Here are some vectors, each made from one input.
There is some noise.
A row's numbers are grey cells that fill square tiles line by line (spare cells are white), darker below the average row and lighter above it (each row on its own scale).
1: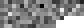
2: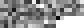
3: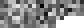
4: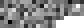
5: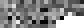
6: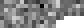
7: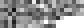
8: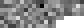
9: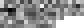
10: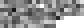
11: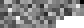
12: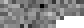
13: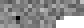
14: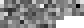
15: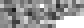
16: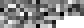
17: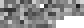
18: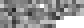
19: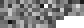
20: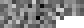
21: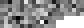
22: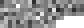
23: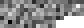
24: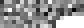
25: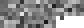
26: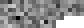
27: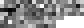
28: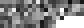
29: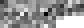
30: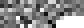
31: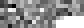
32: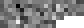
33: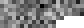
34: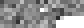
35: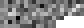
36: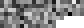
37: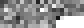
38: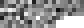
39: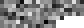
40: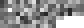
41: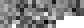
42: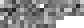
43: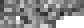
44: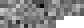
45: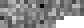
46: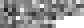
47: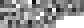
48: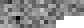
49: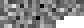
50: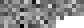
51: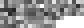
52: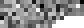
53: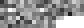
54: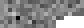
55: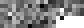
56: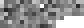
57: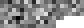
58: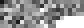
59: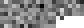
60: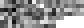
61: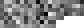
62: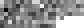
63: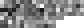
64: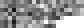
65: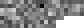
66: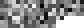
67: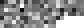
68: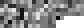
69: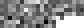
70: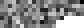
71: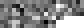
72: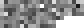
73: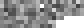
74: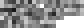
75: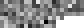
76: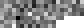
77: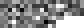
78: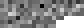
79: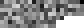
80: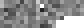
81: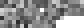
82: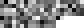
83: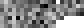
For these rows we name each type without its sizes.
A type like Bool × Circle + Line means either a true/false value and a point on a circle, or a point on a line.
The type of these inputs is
Bool × (Circle + Unit) × List(Line).
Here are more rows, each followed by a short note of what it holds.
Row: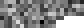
a point on a circle and a true/false value, together with a list of one item
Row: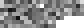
a true/false value, together with the empty list
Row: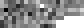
a true/false value, together with the empty list
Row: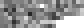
a true/false value, together with the empty list
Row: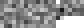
a point on a circle and a true/false value, together with a list of two items
